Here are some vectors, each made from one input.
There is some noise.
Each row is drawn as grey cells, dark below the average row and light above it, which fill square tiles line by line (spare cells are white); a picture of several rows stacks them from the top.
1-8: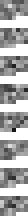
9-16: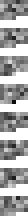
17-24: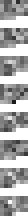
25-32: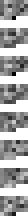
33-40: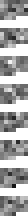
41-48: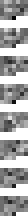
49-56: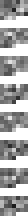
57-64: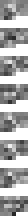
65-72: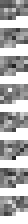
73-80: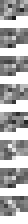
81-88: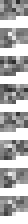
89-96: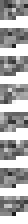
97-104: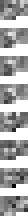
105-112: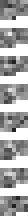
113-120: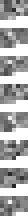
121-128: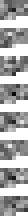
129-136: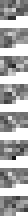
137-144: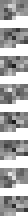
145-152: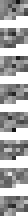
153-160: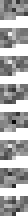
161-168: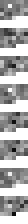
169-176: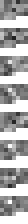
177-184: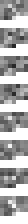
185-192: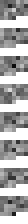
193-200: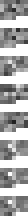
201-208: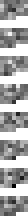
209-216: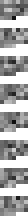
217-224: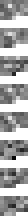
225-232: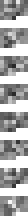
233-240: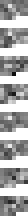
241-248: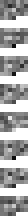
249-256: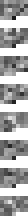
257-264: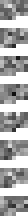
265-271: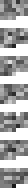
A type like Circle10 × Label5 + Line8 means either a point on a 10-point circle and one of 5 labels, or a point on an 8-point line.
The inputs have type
Bool × Circle11 + Circle8.
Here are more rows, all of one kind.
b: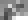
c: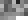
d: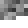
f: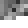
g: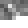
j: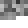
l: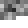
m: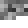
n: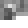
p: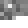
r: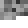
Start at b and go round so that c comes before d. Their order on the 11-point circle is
b, l, n, j, c, r, g, f, p, d, m.
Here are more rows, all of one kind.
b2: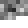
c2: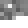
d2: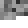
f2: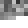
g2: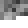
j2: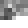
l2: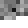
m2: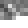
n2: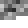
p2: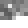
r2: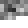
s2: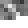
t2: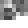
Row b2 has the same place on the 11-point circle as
j2, n2, r2 and t2.
